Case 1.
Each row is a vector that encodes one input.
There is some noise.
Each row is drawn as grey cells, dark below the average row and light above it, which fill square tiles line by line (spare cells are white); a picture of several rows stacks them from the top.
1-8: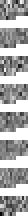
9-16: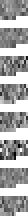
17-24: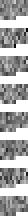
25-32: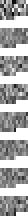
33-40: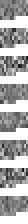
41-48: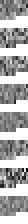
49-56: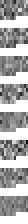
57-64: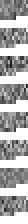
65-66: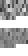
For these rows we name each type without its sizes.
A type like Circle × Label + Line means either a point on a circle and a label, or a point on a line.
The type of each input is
Bool × Bool × Bool × Bool + Line.
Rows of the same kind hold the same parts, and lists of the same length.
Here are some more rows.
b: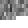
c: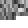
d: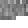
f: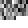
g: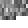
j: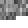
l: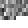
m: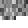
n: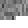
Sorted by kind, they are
b, l
c, d, f, g, j, m, n

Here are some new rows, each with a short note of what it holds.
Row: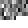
a point on a line
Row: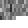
a point on a line
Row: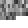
four true/false values
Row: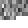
a point on a line
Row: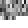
four true/false values
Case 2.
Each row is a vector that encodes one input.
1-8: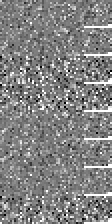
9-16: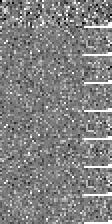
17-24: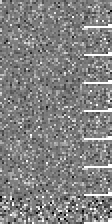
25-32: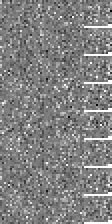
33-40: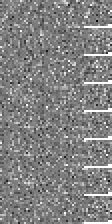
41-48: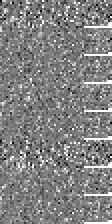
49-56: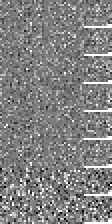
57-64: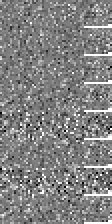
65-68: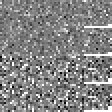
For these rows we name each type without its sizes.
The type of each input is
Bool × Bool × Bool × Bool + Line.
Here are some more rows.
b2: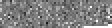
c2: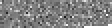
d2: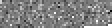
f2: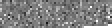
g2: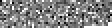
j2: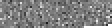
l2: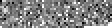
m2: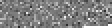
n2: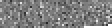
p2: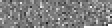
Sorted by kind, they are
b2, c2, d2, f2, j2, m2, n2, p2
g2, l2

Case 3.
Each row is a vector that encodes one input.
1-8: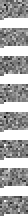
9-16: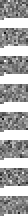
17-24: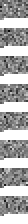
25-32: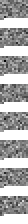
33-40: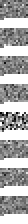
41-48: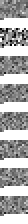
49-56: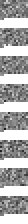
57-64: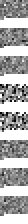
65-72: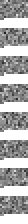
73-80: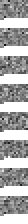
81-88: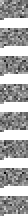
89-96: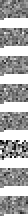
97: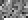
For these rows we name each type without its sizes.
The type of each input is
List(Line).
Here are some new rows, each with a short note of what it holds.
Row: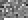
a list of two items
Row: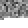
a list of one item
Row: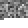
a list of two items
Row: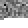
a list of one item
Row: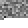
a list of one item
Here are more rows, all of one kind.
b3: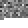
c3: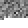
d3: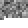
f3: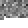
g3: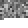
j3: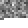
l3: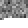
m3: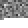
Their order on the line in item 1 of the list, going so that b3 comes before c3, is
g3, m3, b3, f3, j3, l3, d3, c3.
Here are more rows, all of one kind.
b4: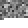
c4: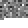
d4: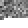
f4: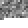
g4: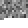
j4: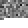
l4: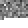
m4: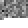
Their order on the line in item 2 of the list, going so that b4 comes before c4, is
f4, b4, j4, g4, c4, d4, l4, m4.
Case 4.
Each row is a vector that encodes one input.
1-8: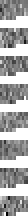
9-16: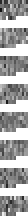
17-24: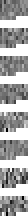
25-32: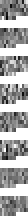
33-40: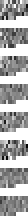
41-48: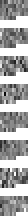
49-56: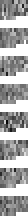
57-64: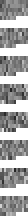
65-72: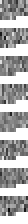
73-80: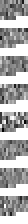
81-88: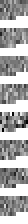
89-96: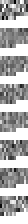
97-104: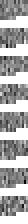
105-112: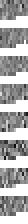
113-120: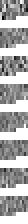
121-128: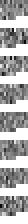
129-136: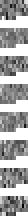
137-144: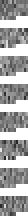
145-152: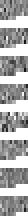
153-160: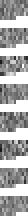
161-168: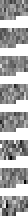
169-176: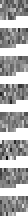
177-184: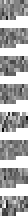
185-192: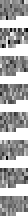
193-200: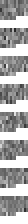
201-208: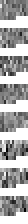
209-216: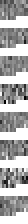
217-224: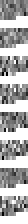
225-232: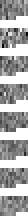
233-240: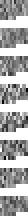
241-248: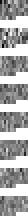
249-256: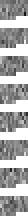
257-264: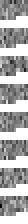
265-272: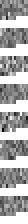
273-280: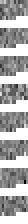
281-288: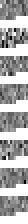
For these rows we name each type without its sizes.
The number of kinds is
2.
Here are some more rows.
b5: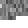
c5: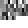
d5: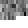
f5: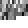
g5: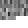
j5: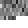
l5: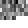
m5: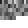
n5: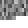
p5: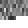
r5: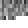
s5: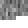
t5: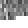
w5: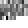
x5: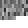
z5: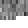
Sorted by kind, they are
b5, d5, g5, j5, l5, m5, n5, p5, r5, s5, t5, w5, x5, z5
c5, f5

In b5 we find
five true/false values.
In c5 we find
a point on a line.
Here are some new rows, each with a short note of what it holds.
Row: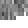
five true/false values
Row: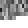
five true/false values
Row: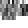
a point on a line
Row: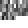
a point on a line
